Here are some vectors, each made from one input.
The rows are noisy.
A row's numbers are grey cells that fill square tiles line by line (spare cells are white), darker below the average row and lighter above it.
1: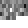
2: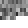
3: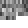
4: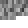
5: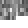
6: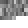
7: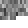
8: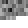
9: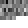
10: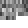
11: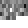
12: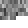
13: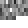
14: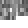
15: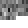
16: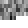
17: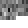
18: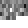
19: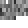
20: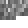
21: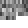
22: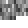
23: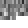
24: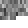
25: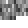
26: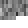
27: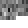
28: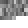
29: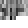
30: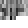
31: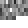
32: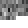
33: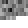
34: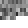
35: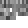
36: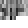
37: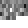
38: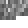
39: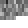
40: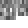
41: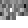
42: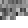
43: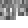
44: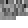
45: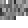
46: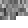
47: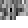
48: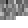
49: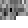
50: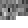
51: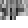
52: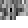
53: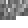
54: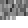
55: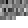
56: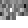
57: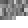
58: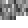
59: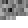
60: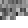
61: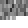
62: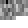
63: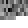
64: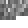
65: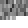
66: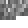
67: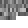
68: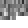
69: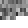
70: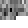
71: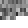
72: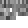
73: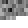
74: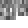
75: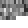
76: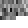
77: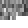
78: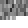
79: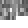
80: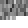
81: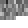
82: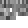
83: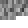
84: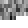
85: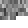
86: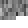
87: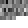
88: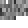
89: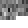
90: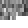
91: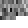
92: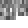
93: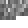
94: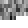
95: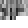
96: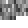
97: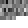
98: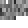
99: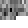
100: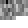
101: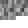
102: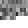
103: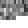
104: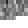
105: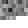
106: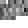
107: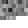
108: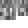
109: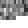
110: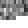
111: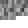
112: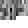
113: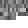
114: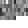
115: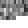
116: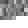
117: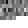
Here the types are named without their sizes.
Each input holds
a true/false value, together with either a label, or a point on a line.
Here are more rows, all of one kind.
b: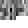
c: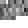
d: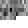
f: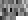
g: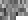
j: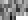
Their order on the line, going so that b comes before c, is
j, b, d, g, c, f.
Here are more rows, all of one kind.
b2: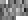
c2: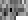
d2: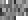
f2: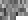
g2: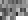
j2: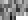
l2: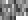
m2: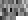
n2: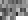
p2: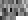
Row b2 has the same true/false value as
d2, j2 and l2.
